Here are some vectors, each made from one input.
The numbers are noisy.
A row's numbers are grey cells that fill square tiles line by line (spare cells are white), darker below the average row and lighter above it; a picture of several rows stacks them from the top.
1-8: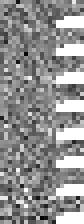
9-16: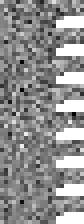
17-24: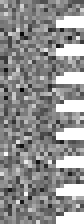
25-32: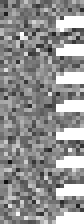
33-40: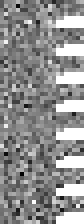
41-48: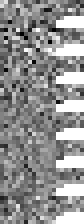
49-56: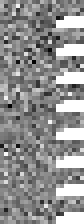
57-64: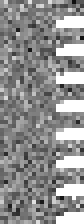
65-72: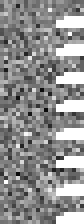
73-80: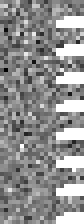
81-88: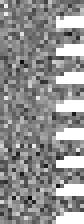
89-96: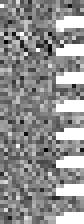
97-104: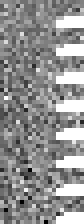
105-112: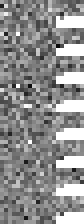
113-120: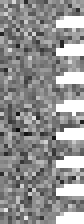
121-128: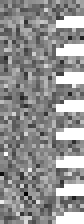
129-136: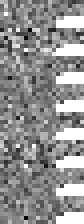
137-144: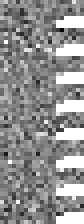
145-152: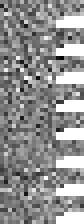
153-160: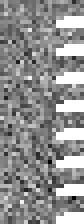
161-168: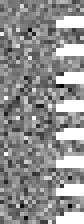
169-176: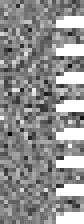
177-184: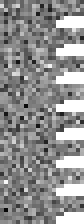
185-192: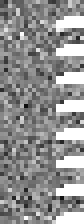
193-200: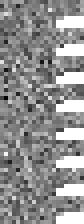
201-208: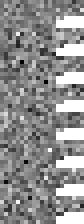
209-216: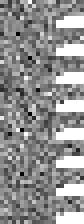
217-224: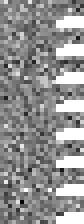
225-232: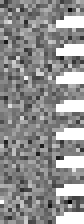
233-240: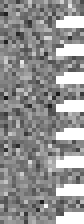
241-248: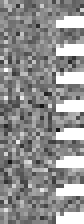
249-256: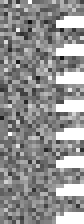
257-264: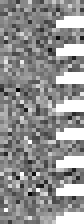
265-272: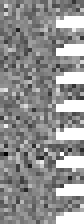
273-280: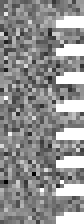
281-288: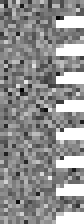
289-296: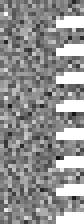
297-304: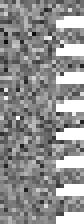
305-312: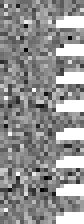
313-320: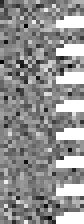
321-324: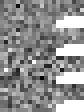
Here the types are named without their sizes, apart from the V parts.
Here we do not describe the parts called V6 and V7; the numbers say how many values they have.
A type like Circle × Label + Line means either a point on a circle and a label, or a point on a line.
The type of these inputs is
Bool × (Line × V6 + V7) × Tree.
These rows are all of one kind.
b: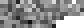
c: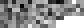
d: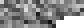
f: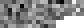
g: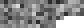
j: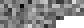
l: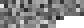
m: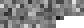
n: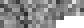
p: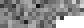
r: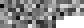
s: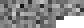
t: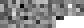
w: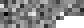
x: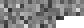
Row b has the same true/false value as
d, n, p and r.
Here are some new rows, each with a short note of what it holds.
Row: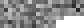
a point on a line, a node of a tree, a true/false value and a value of V6
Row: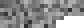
a node of a tree, a true/false value and a value of V7
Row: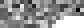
a point on a line, a node of a tree, a true/false value and a value of V6
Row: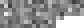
a point on a line, a node of a tree, a true/false value and a value of V6
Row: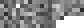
a node of a tree, a true/false value and a value of V7
